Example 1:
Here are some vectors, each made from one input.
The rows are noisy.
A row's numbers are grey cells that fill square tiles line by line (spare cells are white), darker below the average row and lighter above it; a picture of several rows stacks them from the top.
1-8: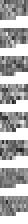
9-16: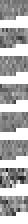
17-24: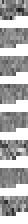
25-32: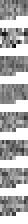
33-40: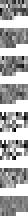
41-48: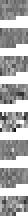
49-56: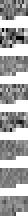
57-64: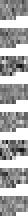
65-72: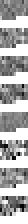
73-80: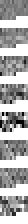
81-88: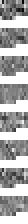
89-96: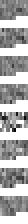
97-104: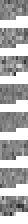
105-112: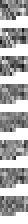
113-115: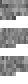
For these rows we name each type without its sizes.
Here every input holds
either a fixed value, or a label and a point on each of two lines.
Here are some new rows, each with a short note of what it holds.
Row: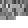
a fixed value
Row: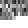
a fixed value
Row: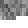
a label and a point on each of two lines
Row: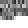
a fixed value
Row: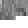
a label and a point on each of two lines
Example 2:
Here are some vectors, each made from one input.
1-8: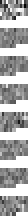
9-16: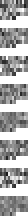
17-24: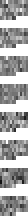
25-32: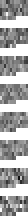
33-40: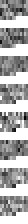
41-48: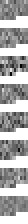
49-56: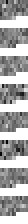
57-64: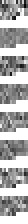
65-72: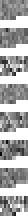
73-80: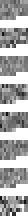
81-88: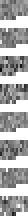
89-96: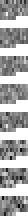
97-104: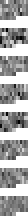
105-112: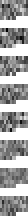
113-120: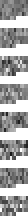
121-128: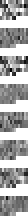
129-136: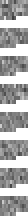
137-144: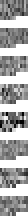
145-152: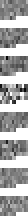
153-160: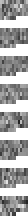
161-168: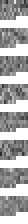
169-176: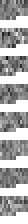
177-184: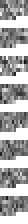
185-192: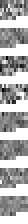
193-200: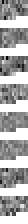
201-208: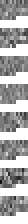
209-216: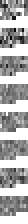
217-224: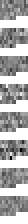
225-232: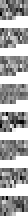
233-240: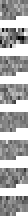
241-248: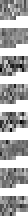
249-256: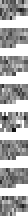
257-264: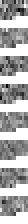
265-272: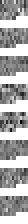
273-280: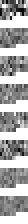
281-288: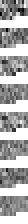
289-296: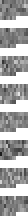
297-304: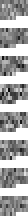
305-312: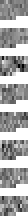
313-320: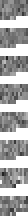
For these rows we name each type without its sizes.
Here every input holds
either a label, or a point on each of two lines.
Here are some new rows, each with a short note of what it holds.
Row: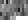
a label
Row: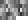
a point on each of two lines
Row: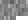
a point on each of two lines
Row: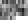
a point on each of two lines
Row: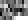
a label
